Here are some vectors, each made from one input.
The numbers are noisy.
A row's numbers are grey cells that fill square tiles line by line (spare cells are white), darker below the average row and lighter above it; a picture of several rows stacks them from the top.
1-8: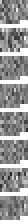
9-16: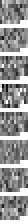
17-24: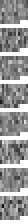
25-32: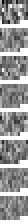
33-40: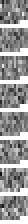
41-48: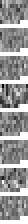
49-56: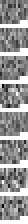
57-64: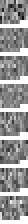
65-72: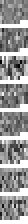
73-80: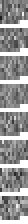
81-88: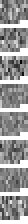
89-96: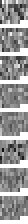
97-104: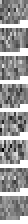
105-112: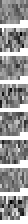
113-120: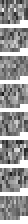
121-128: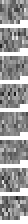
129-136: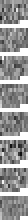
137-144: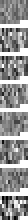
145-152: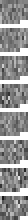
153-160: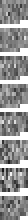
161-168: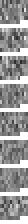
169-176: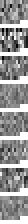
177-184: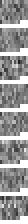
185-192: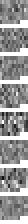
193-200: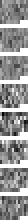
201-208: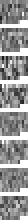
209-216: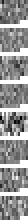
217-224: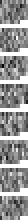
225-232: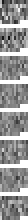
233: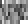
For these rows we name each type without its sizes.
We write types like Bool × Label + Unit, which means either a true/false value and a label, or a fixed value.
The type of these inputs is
(Bool × (Label + Line) + Circle) × Line.
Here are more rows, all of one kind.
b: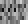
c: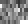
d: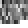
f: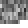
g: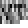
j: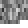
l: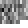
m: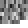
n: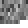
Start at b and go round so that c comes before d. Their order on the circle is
b, g, l, j, c, f, m, d, n.
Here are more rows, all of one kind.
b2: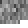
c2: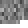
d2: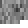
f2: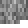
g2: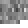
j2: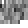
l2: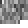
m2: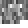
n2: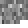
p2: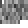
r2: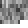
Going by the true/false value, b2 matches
c2, d2, g2 and r2.
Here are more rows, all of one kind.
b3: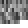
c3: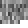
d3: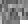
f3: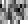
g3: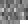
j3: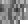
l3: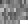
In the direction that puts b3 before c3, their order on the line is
l3, g3, b3, c3, d3, f3, j3.
